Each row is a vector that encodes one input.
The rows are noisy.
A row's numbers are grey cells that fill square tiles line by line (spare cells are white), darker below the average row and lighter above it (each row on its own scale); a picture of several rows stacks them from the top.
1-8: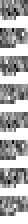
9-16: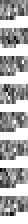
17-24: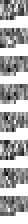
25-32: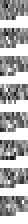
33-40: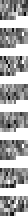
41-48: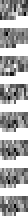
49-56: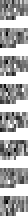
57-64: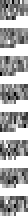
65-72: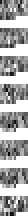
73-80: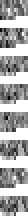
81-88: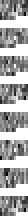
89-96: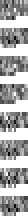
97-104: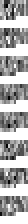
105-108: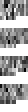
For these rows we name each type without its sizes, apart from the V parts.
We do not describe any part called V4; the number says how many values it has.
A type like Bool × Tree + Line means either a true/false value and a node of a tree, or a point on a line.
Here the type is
List(Bool × V4).
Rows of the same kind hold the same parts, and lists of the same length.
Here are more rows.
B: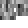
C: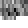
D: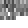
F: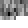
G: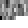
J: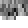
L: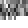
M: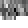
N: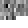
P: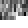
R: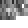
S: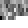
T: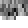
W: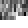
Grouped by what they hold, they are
B, D, G, N, R, S
C, F, J, L, M, T
P, W

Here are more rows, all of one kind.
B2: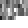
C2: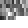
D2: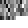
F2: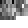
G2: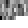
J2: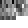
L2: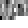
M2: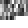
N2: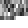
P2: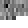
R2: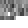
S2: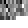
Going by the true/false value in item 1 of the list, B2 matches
C2, F2, J2 and R2.
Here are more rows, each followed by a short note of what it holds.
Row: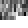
the empty list
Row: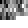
a list of two items
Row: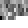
a list of two items
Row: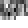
a list of one item
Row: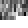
the empty list
